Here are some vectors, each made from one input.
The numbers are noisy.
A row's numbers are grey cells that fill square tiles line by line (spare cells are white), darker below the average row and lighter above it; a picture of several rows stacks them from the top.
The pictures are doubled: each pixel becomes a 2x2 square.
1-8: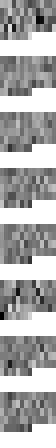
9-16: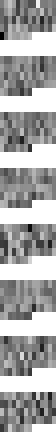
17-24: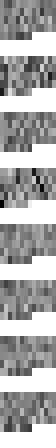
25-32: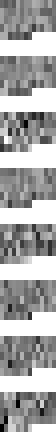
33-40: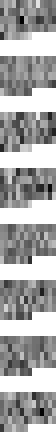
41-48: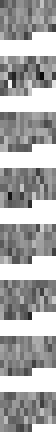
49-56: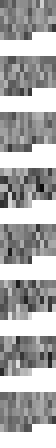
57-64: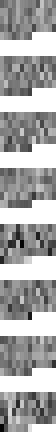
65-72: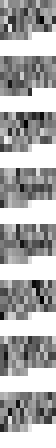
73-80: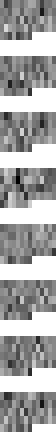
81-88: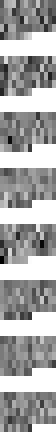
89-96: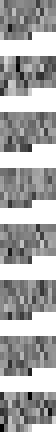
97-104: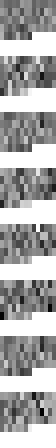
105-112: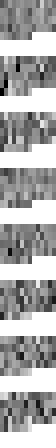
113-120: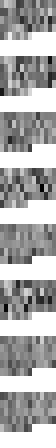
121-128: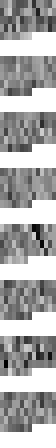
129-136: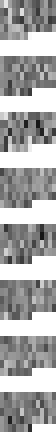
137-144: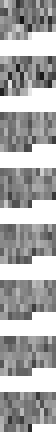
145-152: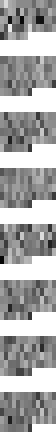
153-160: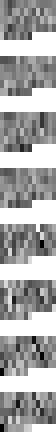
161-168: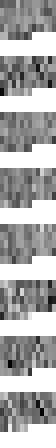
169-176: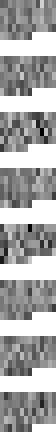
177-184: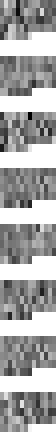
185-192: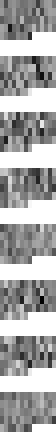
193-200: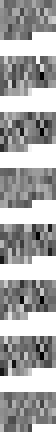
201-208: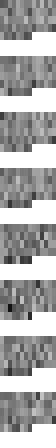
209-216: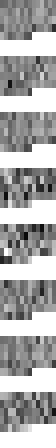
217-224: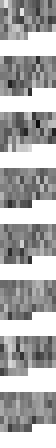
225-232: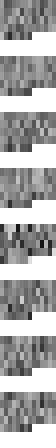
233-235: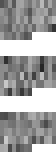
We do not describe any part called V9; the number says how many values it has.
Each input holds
either two values of V9, or a list of up to two points on a 7-point line.
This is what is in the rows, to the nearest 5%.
About 35% of them hold two values of V9. The rest are lists of up to two points on a 7-point line: a few of all rows are empty, 30% hold one and 35% two.
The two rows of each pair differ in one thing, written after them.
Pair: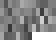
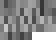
the place on the 7-point line in item 1 of the list
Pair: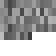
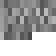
the place on the 7-point line in item 2 of the list
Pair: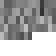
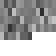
the place on the 7-point line in item 1 of the list
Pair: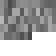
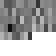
the place on the 7-point line in item 1 of the list
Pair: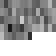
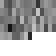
the place on the 7-point line in item 2 of the list
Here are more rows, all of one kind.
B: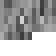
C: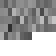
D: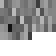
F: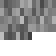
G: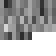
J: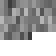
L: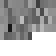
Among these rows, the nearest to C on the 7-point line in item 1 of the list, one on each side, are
F and L.
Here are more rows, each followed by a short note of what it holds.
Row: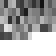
the empty list
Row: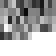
the empty list
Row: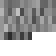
a list of two items
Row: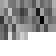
two values of V9
